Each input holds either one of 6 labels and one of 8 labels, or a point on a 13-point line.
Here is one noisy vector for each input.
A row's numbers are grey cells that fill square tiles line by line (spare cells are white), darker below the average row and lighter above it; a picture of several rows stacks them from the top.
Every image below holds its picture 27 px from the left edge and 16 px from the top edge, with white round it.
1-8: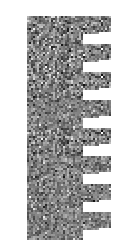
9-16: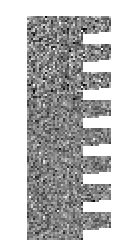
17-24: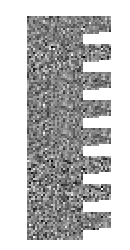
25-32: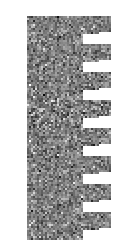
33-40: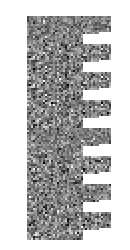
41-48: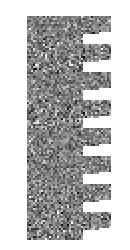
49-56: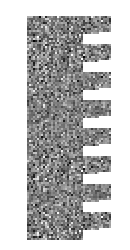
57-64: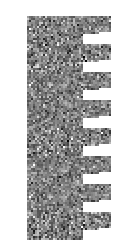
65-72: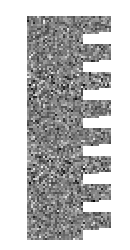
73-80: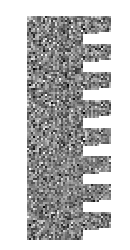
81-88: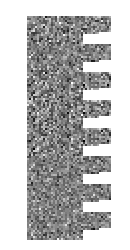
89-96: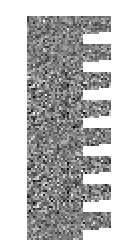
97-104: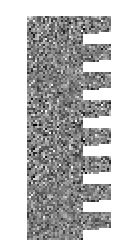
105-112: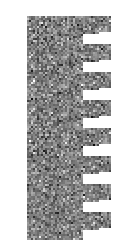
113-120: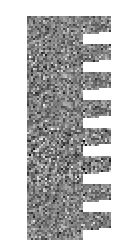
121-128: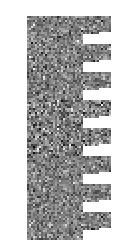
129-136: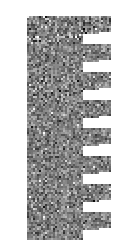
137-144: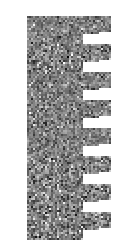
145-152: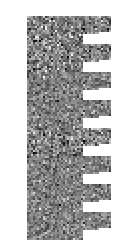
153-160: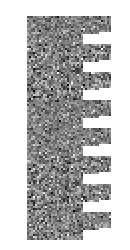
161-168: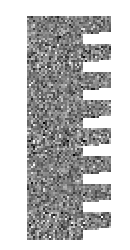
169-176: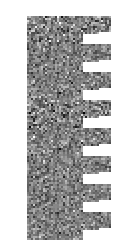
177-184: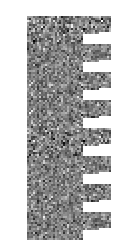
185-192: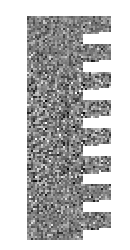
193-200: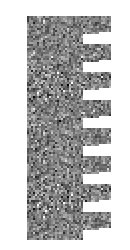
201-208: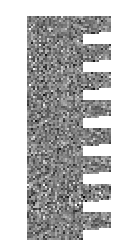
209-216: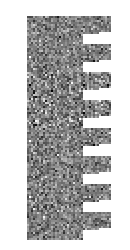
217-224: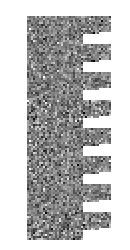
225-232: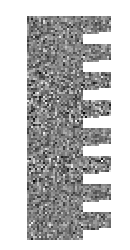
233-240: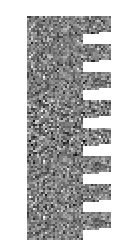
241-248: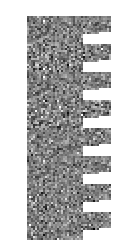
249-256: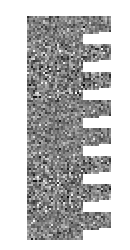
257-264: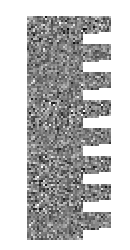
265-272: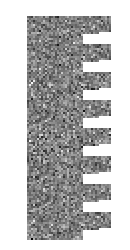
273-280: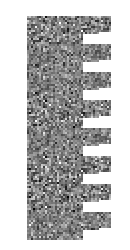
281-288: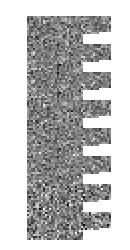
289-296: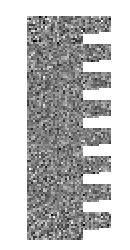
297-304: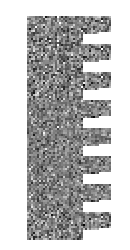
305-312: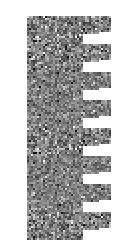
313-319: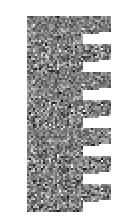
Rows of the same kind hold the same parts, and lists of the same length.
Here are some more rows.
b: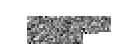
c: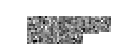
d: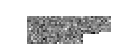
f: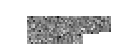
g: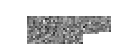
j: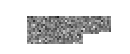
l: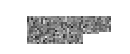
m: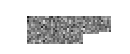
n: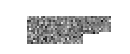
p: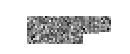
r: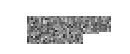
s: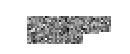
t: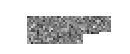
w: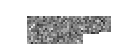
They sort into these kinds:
b, c, p, s
d, f, g, j, l, m, n, r, t, w

